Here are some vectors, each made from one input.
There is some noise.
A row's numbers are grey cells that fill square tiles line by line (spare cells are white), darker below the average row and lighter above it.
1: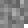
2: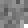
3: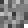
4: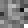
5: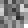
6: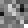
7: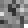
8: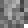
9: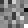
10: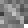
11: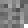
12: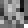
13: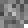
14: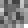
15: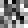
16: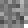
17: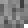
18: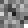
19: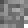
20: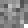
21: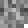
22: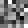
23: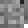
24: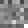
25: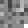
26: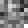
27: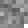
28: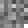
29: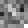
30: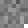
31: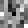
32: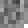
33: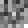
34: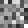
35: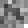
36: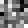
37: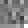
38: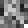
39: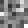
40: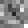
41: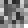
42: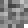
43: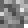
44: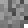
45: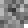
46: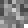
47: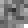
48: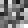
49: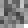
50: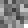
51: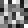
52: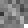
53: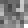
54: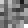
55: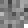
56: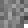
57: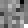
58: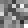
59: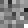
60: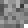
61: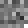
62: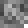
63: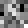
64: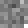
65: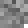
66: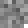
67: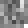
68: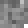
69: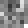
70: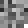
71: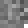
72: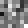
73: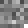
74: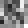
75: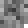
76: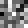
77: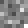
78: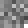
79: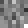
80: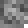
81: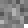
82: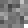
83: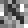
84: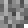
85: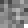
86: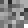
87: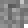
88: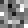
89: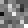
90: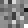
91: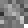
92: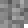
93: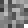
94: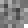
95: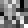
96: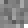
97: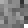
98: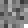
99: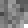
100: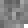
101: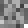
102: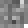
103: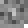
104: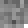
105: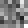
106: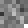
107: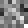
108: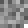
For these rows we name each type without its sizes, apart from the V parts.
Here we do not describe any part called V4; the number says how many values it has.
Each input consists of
a point on a line, together with either a point on a line, or a value of V4.
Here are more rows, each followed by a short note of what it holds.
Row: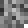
a point on each of two lines
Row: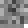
a point on a line and a value of V4
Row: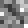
a point on a line and a value of V4
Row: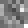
a point on a line and a value of V4
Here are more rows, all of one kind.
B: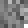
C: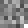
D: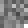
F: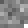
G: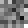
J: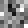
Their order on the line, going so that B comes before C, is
B, G, F, J, D, C.
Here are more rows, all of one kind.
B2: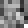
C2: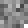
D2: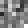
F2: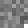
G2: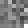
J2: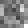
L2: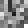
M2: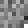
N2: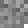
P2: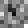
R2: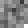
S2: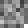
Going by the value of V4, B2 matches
F2, G2 and M2.
